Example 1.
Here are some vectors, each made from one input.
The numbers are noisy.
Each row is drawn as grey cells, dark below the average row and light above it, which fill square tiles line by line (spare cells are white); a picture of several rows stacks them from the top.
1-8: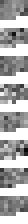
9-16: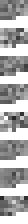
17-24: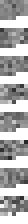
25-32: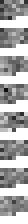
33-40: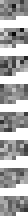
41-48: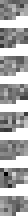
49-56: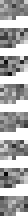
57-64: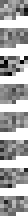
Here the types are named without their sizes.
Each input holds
either a point on each of two lines, or a node of a tree.
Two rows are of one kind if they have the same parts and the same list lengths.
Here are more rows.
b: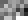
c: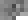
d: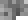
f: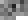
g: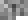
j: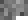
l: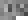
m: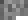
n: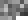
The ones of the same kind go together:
b, j, l, m, n
c, d, f, g

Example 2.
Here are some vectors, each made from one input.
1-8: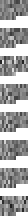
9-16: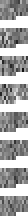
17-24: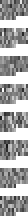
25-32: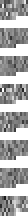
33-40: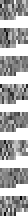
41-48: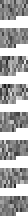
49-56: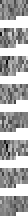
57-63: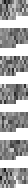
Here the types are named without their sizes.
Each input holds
either a point on a line, or a node of a tree.
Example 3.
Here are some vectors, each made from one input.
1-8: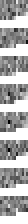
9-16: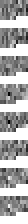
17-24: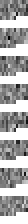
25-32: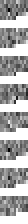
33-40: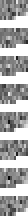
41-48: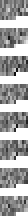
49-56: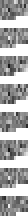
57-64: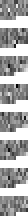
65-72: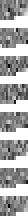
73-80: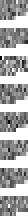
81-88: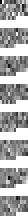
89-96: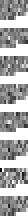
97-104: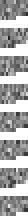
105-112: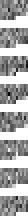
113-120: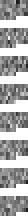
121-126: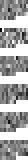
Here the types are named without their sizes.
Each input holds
a list of points on a line.
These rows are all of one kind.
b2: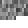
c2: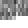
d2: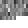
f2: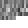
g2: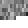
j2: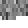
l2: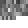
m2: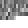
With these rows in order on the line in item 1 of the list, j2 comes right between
c2 and l2.
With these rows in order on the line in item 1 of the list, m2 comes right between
d2 and f2.
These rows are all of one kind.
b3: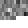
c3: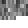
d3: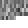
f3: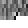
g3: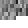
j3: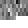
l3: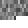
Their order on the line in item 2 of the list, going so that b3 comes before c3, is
f3, d3, l3, b3, c3, j3, g3.
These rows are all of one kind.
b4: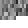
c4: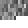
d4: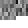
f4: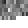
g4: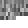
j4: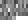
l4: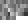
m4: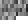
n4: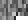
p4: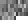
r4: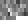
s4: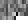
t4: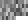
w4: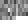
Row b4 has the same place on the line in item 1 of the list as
c4, d4, m4 and p4.
